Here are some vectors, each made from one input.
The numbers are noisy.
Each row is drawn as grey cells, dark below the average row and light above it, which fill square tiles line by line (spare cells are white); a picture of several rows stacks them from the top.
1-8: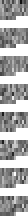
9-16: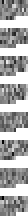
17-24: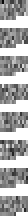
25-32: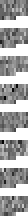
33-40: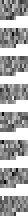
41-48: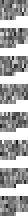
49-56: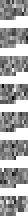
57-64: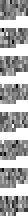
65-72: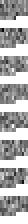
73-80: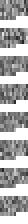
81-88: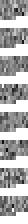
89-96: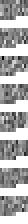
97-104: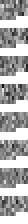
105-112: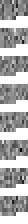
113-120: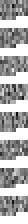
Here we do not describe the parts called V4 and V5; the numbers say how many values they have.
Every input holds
either a point on a 6-point line and a value of V5, or a true/false value and a value of V4.
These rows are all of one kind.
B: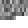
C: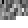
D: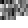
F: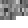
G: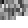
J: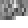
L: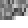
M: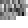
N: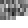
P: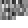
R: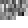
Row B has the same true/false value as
C, F, J and L.
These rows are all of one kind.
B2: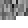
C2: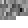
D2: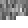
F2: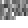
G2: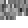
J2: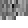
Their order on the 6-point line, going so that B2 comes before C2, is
B2, J2, D2, C2, G2, F2.
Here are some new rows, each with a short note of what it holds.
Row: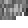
a point on a 6-point line and a value of V5
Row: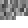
a point on a 6-point line and a value of V5
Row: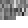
a true/false value and a value of V4
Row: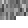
a point on a 6-point line and a value of V5
